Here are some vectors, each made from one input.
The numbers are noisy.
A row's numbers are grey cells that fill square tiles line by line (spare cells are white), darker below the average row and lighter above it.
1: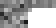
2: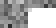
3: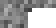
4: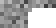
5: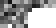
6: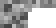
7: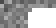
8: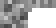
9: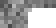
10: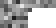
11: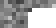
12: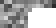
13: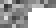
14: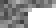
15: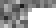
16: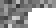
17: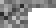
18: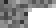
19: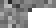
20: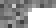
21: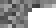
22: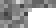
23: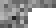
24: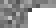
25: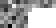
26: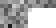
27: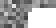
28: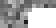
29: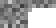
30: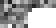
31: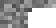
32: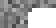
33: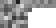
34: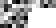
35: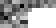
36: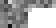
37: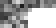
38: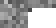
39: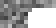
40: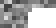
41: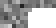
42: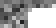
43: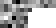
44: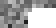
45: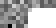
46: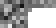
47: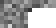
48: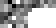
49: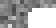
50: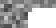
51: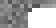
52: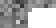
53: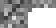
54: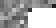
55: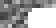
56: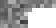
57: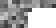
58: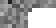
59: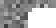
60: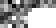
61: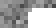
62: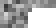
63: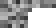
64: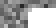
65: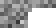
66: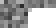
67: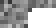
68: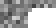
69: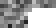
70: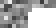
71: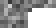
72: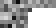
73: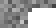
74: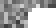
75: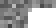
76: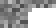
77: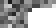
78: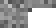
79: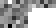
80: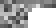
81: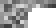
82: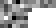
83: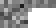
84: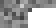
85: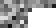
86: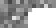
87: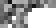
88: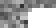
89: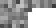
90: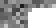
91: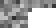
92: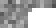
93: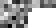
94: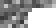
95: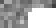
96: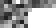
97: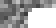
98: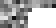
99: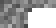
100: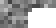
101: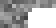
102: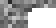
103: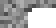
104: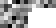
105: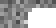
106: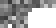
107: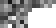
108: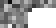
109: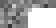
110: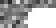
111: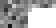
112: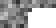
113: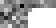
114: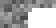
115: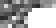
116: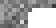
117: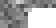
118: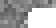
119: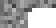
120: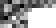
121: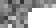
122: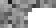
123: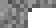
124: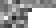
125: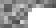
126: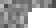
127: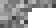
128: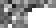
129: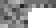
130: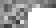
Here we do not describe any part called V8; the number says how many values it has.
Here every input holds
a value of V8, together with either a point on a 4-point line, or a point on a 5-point line and a true/false value.
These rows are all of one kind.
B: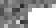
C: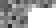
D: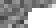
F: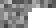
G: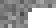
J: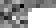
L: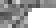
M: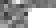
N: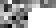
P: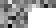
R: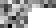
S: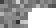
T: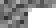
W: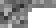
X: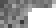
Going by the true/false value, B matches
F, G, J and W.
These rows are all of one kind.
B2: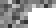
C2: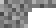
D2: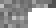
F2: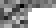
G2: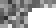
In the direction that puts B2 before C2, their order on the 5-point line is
B2, F2, C2, G2, D2.
